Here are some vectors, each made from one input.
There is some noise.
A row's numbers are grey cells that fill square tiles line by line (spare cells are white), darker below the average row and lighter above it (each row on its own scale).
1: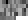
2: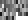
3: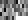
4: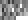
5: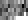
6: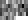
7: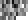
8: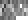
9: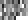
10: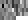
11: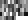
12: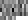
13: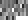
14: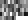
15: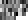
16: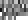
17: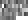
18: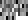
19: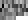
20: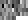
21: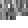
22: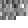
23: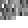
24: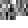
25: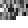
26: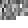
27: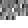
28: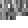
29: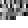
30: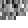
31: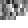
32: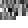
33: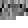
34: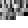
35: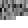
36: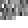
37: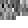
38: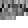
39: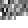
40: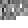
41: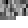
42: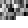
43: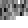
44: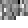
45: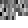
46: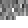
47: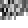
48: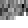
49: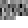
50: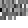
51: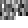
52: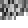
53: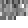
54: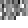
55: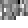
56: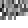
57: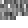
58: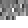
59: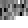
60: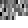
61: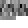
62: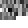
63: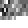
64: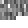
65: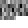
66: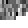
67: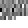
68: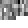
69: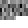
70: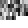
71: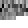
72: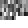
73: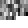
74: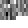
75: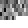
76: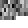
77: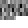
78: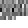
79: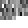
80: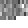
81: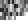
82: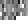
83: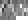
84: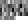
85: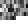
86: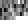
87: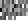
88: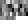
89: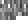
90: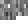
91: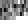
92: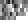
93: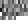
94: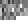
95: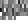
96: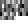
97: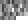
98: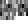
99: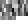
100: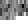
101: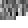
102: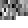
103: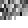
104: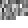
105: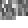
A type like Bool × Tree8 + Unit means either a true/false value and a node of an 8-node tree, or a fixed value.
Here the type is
Bool × Bool × Bool × Bool + Line8.
